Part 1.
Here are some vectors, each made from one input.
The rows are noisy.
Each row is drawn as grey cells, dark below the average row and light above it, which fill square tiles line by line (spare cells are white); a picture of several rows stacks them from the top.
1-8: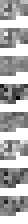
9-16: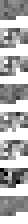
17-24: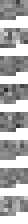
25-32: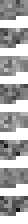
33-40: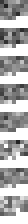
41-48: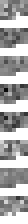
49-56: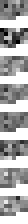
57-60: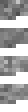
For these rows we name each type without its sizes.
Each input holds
either a fixed value, or a node of a tree.
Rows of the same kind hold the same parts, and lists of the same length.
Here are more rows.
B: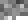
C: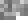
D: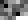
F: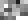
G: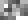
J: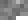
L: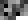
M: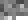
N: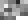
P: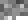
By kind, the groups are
B, M, P
C, D, F, G, J, L, N

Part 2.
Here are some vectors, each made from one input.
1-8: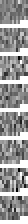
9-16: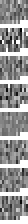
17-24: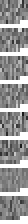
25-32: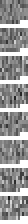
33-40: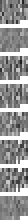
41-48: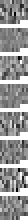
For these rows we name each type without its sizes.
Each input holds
a point on a line.
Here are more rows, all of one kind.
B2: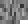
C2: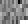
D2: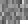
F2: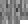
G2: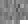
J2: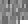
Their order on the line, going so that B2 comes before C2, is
B2, C2, J2, D2, G2, F2.
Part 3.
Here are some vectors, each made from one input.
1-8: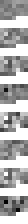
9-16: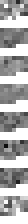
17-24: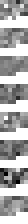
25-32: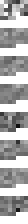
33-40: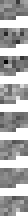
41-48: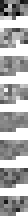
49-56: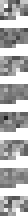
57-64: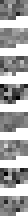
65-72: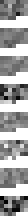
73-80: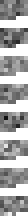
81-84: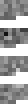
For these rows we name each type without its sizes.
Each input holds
either a fixed value, or a node of a tree.
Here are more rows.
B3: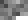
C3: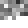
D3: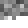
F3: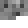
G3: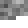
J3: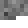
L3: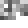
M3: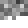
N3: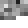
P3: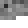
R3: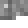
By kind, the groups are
B3, F3, G3, J3, L3, N3, P3, R3
C3, D3, M3

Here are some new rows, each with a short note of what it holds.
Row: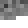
a node of a tree
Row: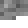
a node of a tree
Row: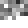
a fixed value
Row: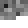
a node of a tree
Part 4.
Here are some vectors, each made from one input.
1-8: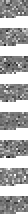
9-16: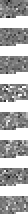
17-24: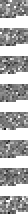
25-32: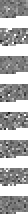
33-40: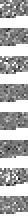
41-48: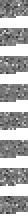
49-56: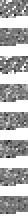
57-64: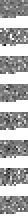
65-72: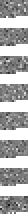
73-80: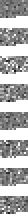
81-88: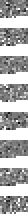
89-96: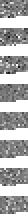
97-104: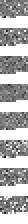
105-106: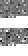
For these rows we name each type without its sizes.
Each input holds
a point on a line.
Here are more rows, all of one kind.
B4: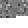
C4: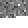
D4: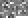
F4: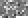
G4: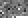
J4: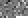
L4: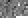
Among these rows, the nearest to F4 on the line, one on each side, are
B4 and J4.
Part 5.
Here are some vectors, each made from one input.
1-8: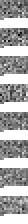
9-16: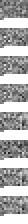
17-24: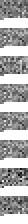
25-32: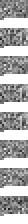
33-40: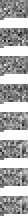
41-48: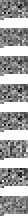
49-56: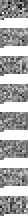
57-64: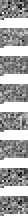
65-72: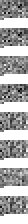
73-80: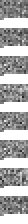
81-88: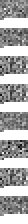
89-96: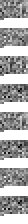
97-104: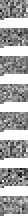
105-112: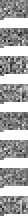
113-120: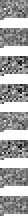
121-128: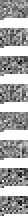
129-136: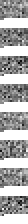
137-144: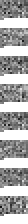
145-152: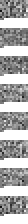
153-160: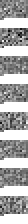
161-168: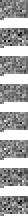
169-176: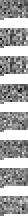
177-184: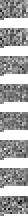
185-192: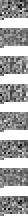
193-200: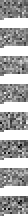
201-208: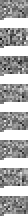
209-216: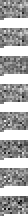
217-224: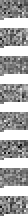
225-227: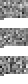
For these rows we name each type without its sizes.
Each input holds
a point on a line.
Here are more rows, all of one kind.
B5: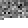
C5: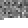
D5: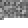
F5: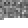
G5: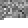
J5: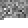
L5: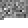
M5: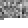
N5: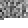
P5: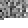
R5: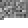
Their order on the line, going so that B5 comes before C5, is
B5, C5, F5, D5, R5, L5, J5, G5, M5, N5, P5.
